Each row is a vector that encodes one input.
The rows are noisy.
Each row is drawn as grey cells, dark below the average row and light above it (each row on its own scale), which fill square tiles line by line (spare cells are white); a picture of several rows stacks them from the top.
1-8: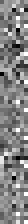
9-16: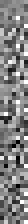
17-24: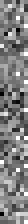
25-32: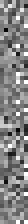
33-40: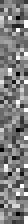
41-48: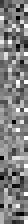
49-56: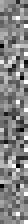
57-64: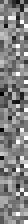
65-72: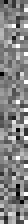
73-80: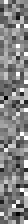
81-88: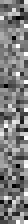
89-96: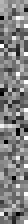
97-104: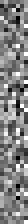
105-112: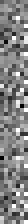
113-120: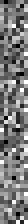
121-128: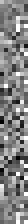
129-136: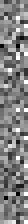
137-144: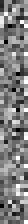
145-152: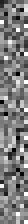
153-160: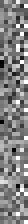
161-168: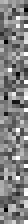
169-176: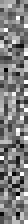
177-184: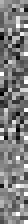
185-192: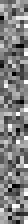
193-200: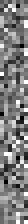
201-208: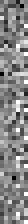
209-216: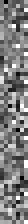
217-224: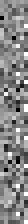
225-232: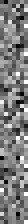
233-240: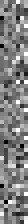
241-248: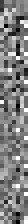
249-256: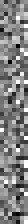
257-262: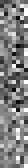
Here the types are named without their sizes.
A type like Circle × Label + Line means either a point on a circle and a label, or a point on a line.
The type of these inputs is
(Bool × Bool × Bool + Unit) × Tree.
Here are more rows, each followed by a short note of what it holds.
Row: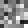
a node of a tree
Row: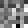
a node of a tree and three true/false values
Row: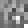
a node of a tree
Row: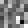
a node of a tree
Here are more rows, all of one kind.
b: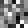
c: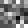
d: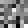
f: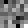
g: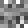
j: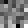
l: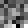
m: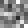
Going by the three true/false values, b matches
f and j.
